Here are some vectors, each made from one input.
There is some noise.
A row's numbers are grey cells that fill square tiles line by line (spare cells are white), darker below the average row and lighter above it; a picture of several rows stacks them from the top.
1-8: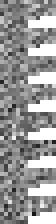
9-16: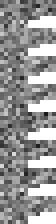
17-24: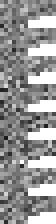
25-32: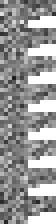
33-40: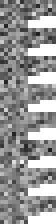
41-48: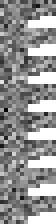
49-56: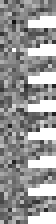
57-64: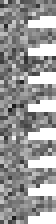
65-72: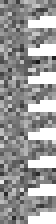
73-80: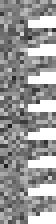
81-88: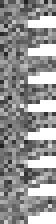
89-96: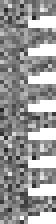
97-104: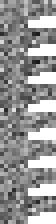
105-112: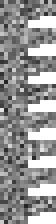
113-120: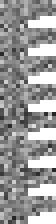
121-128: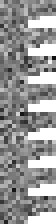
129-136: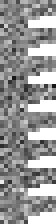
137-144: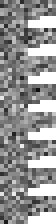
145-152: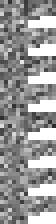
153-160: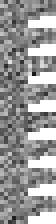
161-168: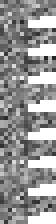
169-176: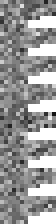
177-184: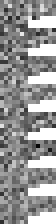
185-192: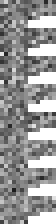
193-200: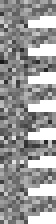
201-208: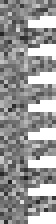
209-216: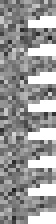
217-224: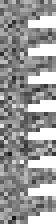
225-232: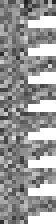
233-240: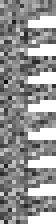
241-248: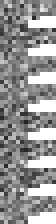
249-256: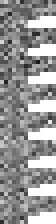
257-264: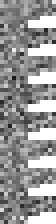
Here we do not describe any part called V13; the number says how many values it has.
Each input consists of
either a fixed value, or a node of a 9-node tree and a value of V13, or three true/false values.
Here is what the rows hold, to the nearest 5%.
About 5% of them hold a fixed value. About 45% of them hold a node of a 9-node tree and a value of V13. The rest hold three true/false values.
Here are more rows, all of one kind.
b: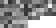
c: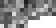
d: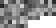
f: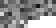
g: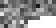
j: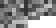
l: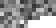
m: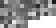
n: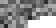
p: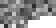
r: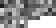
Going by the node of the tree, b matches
c and j.
